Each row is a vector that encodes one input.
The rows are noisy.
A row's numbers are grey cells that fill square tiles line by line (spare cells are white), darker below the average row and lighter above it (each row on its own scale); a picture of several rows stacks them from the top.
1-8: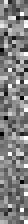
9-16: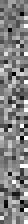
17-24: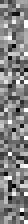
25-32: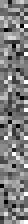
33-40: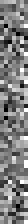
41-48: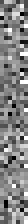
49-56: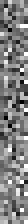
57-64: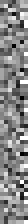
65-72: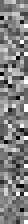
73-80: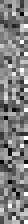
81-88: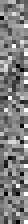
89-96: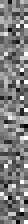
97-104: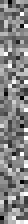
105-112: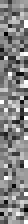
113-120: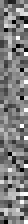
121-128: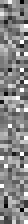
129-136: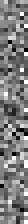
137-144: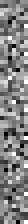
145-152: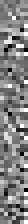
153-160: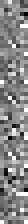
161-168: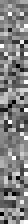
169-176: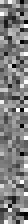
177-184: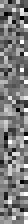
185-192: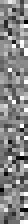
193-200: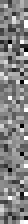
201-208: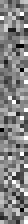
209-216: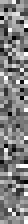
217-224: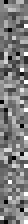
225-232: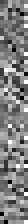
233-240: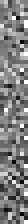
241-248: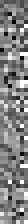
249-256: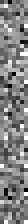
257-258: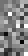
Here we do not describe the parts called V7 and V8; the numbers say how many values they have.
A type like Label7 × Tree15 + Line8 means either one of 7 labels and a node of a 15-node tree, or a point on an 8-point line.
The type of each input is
Line4 × V7 × V8 + Tree13 × Tree13.
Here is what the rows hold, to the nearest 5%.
About 50% of them hold a point on a 4-point line, a value of V7 and a value of V8. The rest hold a node of each of two 13-node trees.
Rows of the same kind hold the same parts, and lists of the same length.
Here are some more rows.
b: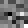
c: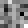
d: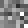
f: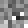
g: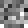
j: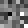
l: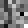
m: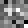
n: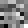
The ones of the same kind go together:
b, d, f, g, j, m
c, l, n

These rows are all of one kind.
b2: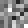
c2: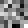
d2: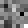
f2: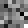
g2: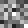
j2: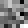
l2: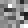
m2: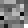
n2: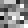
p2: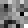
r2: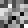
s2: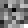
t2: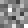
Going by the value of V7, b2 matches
d2, j2 and m2.
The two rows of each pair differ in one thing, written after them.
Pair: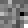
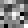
the value of V8
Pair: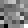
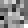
the place on the 4-point line
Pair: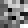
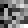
the value of V8
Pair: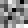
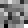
the place on the 4-point line
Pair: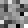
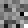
the place on the 4-point line
